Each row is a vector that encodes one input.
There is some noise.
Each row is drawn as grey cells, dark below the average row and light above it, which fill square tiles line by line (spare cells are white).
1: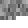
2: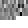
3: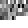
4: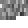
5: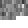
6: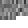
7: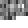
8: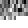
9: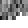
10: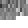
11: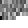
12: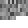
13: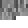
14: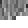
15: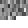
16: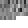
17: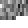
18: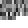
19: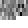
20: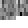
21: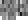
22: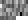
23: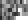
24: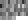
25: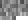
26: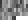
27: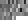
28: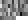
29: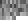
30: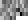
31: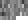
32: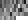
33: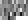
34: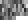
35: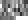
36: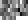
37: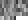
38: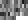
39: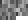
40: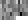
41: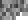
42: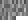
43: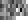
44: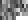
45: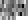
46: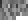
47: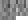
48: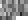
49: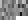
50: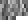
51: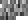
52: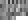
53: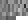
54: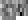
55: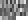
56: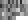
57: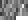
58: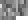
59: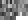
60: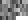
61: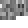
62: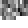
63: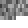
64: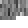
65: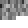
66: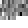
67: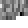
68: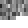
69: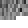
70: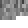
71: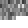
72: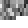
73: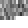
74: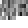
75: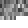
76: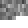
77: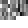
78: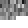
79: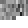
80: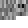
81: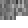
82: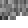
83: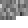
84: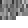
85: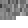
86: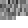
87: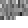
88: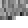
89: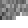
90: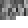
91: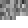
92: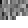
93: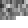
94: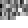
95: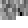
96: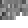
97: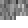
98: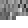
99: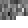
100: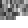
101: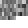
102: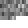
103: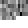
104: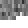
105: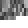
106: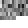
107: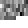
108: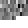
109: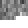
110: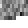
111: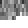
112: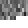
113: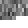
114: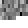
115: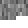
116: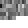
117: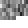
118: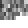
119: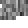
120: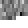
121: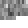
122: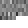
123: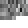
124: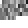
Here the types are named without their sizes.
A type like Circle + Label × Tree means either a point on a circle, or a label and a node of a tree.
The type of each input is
Line × Line × Line.
